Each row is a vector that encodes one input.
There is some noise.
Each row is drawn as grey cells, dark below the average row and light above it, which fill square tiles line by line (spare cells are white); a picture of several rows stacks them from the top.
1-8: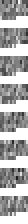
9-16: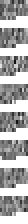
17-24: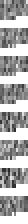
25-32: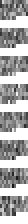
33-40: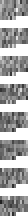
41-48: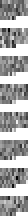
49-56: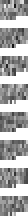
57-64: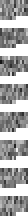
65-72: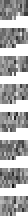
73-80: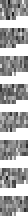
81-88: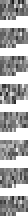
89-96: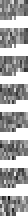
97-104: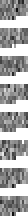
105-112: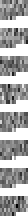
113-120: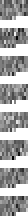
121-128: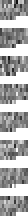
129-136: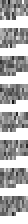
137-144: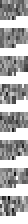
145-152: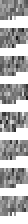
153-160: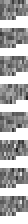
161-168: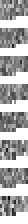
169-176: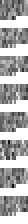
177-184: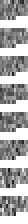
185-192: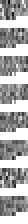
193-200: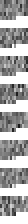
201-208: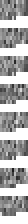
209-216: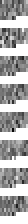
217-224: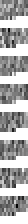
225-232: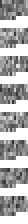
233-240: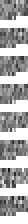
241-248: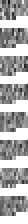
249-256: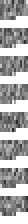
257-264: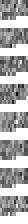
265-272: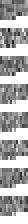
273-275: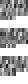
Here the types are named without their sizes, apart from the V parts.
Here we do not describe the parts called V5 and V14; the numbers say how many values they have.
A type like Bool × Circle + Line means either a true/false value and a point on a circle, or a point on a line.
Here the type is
Bool × V5 × V14 + Line + Tree.
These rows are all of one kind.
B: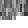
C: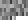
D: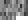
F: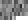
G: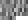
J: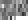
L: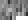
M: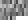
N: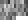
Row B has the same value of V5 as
G and M.
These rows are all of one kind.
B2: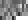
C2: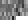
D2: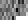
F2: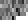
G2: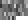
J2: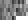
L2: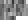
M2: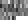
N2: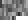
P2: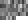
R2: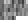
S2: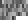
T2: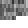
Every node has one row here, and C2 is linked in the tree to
D2 and G2.
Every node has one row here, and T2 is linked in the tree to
J2 and N2.
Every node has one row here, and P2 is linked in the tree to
B2.
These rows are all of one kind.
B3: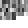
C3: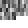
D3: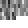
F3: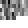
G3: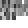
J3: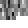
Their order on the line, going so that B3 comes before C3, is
B3, C3, G3, D3, F3, J3.
